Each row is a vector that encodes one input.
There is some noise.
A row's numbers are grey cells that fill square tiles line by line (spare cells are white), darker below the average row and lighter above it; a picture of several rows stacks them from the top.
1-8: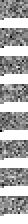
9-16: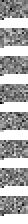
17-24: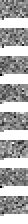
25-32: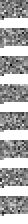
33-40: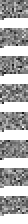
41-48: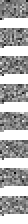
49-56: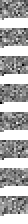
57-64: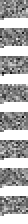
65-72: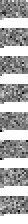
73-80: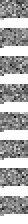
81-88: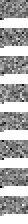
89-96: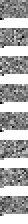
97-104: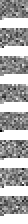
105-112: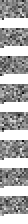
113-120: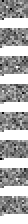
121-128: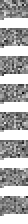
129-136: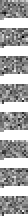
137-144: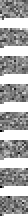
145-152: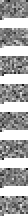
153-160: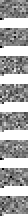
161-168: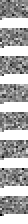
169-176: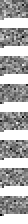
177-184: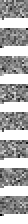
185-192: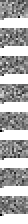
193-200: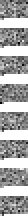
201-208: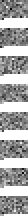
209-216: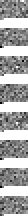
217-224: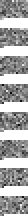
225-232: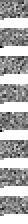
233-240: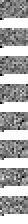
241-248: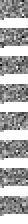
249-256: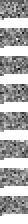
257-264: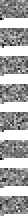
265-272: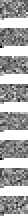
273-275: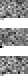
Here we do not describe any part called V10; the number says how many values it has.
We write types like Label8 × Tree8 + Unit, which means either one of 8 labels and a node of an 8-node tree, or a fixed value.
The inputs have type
Bool × Circle8 + (Line3 × Line5 + Unit) × Line6 + V10.
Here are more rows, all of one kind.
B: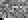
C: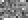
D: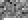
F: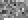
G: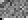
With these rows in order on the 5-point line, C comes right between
B and G.
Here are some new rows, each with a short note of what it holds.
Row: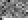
a point on a 6-point line
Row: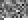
a point on an 8-point circle and a true/false value
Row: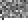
a point on an 8-point circle and a true/false value
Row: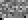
a point on a 3-point line, a point on a 5-point line and a point on a 6-point line
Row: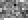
a point on a 3-point line, a point on a 5-point line and a point on a 6-point line
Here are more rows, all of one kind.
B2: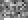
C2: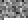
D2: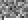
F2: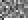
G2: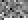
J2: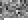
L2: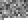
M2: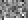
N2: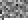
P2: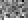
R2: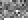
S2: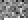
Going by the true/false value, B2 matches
J2, L2 and R2.
